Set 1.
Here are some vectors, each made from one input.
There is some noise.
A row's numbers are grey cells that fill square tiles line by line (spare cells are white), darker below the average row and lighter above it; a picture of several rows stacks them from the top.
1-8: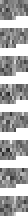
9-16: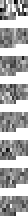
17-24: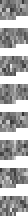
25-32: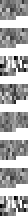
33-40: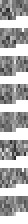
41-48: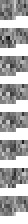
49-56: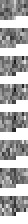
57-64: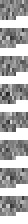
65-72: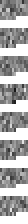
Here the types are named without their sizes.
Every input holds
a list of points on a line.
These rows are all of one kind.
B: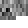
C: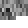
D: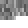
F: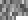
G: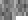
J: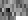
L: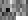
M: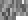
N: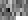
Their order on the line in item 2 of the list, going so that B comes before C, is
G, F, B, C, J, M, D, N, L.
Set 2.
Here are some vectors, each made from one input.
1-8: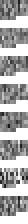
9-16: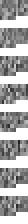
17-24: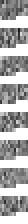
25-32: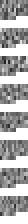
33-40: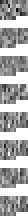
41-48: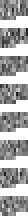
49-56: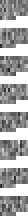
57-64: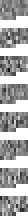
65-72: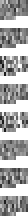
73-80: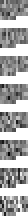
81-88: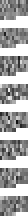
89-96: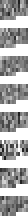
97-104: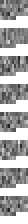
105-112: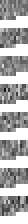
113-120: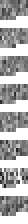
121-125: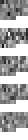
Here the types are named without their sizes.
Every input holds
a list of points on a line.
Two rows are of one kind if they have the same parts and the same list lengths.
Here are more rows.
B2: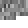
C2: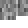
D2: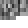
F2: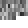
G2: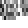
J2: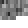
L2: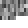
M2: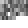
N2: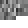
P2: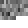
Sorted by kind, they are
B2, C2, F2, L2, M2
D2, J2, N2, P2
G2

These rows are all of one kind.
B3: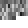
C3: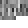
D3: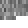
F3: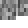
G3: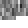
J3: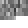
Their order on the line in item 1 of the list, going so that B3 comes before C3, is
F3, J3, D3, B3, G3, C3.
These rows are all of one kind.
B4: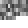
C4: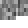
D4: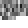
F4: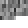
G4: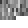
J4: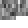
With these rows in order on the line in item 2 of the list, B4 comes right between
C4 and G4.
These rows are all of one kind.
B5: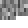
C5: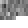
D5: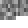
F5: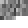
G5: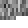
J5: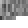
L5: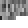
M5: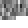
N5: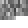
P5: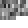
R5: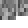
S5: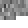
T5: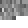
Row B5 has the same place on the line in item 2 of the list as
M5, N5 and S5.
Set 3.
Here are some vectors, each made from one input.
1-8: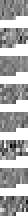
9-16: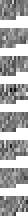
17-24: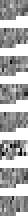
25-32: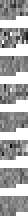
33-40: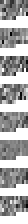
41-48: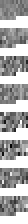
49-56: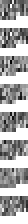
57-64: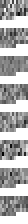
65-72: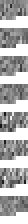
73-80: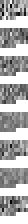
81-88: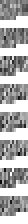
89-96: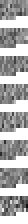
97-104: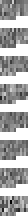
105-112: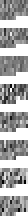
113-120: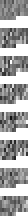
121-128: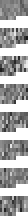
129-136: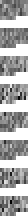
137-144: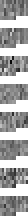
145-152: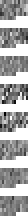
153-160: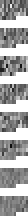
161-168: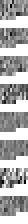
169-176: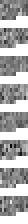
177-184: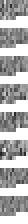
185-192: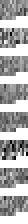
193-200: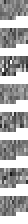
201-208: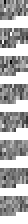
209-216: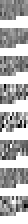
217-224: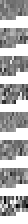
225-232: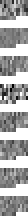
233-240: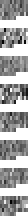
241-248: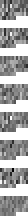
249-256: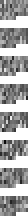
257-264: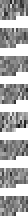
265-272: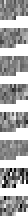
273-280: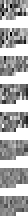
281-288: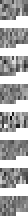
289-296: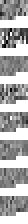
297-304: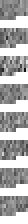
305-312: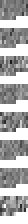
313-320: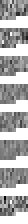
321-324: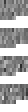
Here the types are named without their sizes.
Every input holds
a list of points on a line.
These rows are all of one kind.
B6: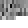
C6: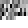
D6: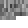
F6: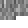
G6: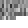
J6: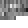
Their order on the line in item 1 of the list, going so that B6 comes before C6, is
B6, J6, C6, D6, F6, G6.
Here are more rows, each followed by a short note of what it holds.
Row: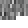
a list of two items
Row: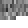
the empty list
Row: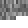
the empty list
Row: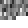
a list of one item
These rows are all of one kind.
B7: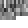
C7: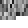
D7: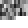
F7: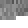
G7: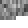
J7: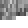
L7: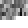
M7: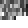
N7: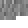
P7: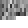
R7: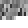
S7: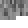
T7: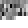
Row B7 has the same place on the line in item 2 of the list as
R7 and T7.
